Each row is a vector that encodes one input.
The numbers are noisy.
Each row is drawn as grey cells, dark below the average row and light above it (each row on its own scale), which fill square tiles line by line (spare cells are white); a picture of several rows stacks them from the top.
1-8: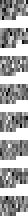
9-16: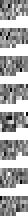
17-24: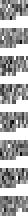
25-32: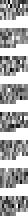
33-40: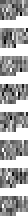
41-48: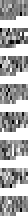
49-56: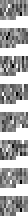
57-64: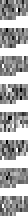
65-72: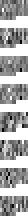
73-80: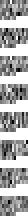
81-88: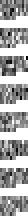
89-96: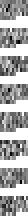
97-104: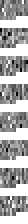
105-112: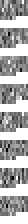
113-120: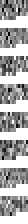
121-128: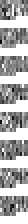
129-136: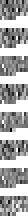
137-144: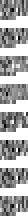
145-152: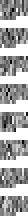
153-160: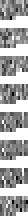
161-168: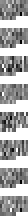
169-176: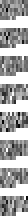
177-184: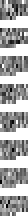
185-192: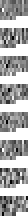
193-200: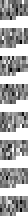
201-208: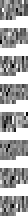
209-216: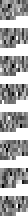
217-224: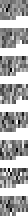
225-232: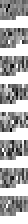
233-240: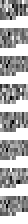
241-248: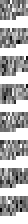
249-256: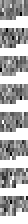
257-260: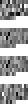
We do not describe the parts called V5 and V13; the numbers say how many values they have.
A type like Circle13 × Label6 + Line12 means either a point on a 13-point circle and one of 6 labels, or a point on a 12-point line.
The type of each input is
Bool × Circle6 + (Line10 + V5) × V13.
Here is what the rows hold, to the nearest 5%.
About 20% of them hold a point on a 6-point circle and a true/false value. The rest hold a value of V13, together with either a point on a 10-point line, or a value of V5.
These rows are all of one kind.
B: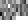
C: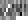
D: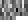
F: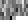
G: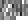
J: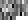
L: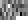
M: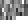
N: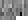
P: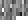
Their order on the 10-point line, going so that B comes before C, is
B, L, C, G, J, N, F, D, P, M.
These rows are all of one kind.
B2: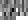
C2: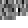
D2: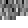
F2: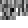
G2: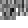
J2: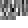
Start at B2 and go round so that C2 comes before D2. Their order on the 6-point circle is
B2, G2, F2, C2, J2, D2.
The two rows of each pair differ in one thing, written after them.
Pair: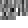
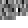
the true/false value
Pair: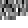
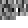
the place on the 6-point circle
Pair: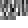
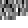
the true/false value
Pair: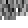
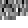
the place on the 6-point circle
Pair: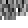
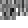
the true/false value
